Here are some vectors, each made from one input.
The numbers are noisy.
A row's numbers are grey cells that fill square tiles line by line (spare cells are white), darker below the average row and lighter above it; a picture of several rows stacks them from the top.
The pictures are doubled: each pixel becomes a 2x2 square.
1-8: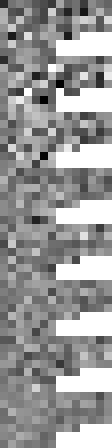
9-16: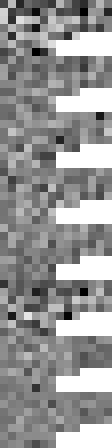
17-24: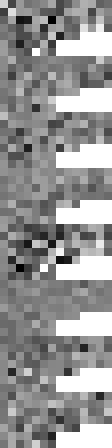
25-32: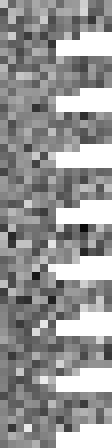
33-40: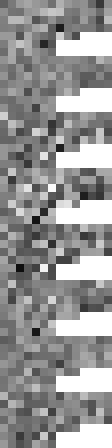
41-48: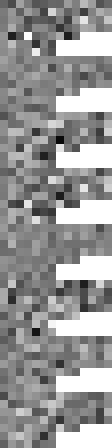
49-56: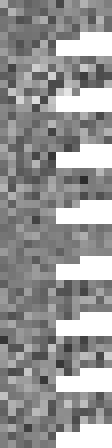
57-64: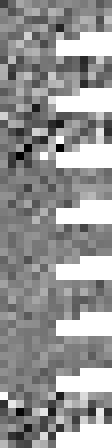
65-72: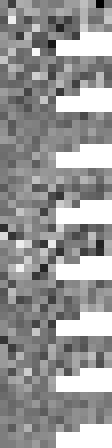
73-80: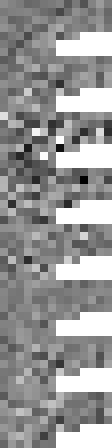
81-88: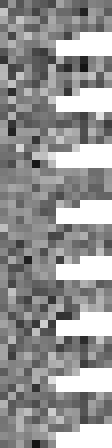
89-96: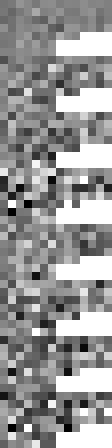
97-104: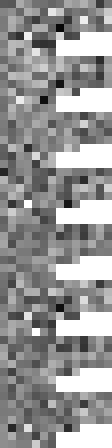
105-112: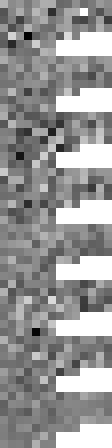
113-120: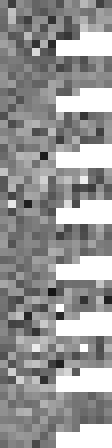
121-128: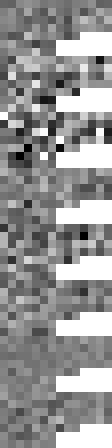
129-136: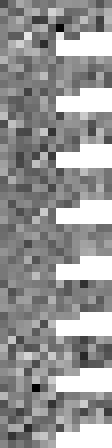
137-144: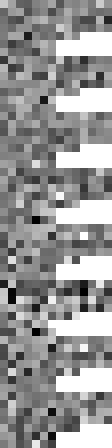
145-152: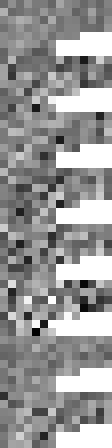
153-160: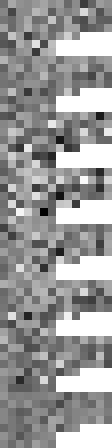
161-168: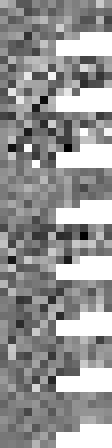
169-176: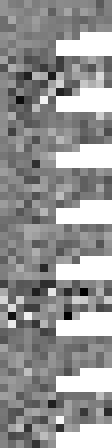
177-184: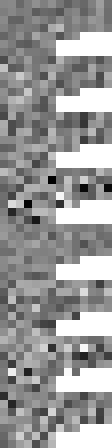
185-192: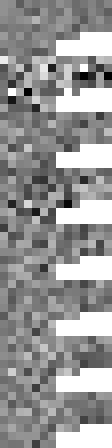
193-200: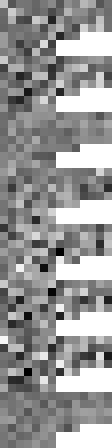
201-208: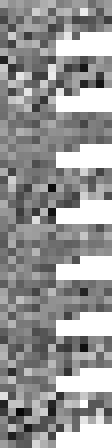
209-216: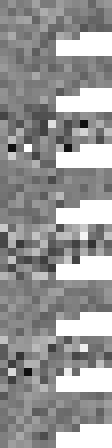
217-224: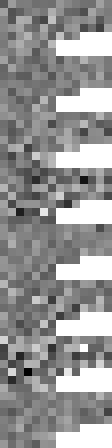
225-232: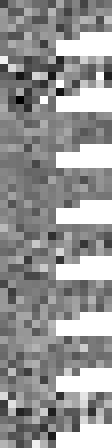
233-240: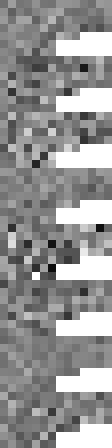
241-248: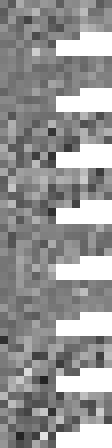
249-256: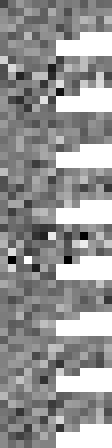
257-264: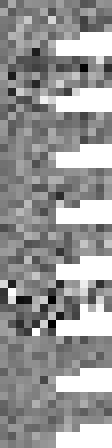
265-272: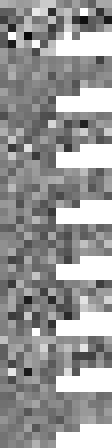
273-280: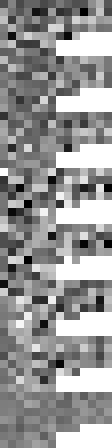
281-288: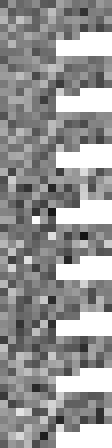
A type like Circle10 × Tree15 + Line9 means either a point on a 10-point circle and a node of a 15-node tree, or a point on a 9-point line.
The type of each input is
Circle15.
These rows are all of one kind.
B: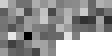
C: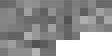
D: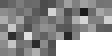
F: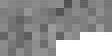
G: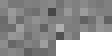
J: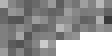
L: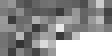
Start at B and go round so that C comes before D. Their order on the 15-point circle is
B, G, C, F, L, J, D.
